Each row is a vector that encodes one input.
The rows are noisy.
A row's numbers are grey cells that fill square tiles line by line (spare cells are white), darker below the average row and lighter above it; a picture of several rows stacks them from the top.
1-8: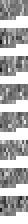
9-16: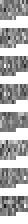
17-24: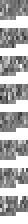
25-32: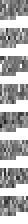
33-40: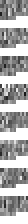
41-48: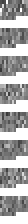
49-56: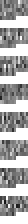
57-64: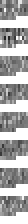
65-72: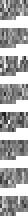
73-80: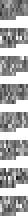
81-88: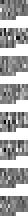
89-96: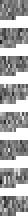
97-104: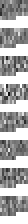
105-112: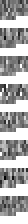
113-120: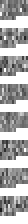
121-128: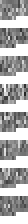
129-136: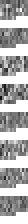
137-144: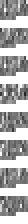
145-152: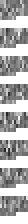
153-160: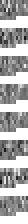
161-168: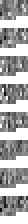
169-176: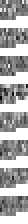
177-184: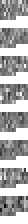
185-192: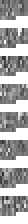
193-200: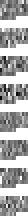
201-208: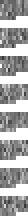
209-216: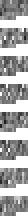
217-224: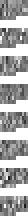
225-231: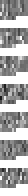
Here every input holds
either a fixed value, or four true/false values.
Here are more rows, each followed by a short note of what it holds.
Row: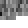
four true/false values
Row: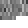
four true/false values
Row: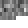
four true/false values
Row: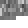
four true/false values
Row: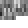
four true/false values
